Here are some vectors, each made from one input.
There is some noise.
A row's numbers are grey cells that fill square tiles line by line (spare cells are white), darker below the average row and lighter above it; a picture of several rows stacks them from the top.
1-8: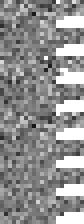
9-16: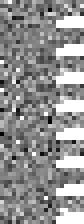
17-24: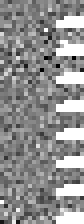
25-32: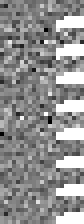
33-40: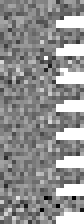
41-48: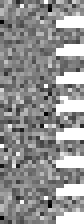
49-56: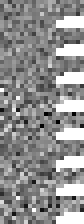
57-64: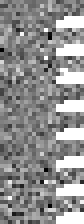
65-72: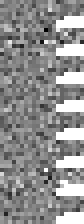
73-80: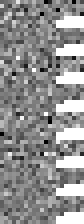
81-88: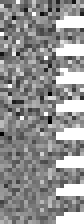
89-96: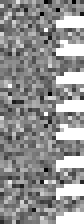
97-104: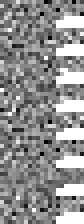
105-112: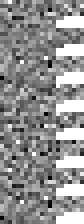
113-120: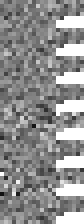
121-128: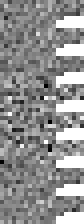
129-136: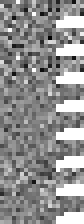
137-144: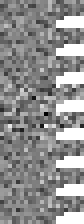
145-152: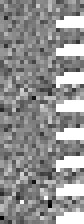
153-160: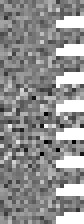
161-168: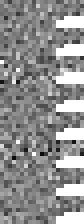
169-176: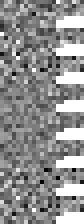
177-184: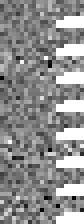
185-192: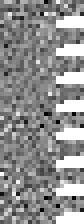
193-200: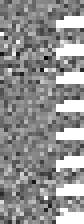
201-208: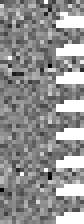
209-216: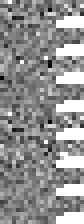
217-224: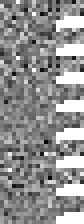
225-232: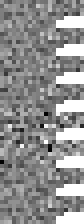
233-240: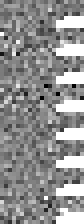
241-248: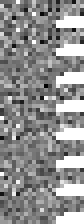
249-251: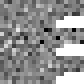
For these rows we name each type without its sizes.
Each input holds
either a point on each of four lines, or three true/false values.
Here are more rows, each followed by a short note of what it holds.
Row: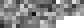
three true/false values
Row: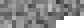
a point on each of four lines
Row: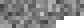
a point on each of four lines
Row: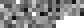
three true/false values
